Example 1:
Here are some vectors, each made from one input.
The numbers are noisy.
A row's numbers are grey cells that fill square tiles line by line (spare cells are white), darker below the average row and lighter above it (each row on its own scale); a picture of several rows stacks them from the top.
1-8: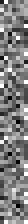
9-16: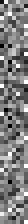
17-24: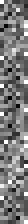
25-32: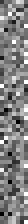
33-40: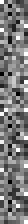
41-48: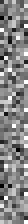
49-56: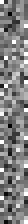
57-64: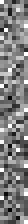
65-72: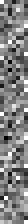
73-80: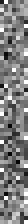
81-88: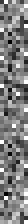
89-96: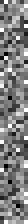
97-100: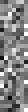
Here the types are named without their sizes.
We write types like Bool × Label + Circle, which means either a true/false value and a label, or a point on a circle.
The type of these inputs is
Bool × Bool × Bool + Circle + Unit.
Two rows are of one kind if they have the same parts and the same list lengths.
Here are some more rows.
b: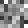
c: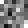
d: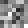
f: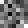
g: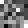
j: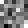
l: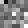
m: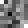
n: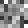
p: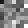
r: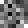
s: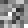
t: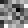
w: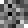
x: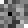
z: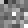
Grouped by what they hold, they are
b, d, n, p, s, t
c, f, g, j, m, r, w, x
l, z

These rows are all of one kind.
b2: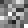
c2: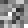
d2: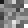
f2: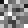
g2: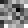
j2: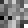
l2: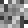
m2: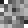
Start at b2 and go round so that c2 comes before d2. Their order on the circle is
b2, c2, g2, d2, j2, l2, m2, f2.
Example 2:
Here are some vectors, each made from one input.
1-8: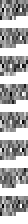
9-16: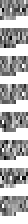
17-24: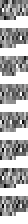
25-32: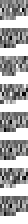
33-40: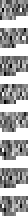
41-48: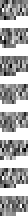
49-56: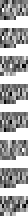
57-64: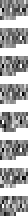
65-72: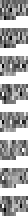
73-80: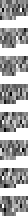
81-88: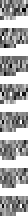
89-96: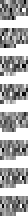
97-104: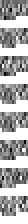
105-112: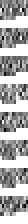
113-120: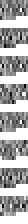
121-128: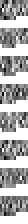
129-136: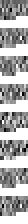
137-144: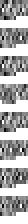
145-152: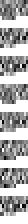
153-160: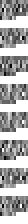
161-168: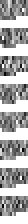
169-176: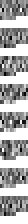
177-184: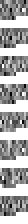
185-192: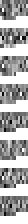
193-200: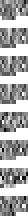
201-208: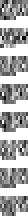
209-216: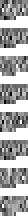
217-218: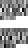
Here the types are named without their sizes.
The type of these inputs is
Bool × Bool × Bool + Line.
